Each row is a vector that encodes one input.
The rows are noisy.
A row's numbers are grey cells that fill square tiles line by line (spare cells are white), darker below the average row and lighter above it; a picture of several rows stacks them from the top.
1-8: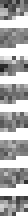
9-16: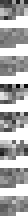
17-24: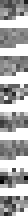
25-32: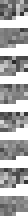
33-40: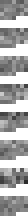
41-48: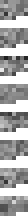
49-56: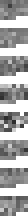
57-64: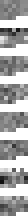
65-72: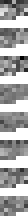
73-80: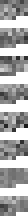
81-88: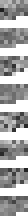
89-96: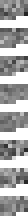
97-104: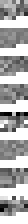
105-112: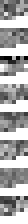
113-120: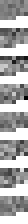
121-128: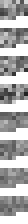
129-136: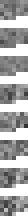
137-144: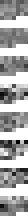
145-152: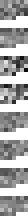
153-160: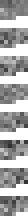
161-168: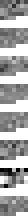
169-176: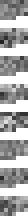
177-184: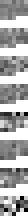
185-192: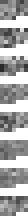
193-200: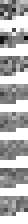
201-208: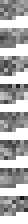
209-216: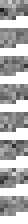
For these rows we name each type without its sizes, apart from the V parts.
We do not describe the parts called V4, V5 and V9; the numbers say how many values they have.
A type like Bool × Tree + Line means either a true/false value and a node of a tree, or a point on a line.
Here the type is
(Bool × Bool × Bool + V5) × V4 × V9 + Label × Label.
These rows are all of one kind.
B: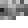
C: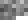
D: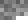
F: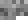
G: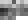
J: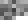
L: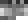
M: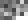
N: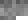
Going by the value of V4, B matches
D, M and N.
